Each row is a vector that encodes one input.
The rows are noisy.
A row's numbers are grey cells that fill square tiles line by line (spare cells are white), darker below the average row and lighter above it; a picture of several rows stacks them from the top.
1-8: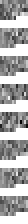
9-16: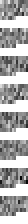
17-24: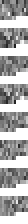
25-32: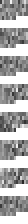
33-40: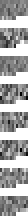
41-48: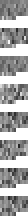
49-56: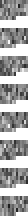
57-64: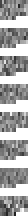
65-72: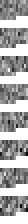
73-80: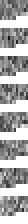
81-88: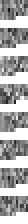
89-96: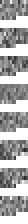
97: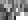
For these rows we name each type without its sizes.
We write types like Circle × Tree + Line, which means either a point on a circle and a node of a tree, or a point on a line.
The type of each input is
Tree.
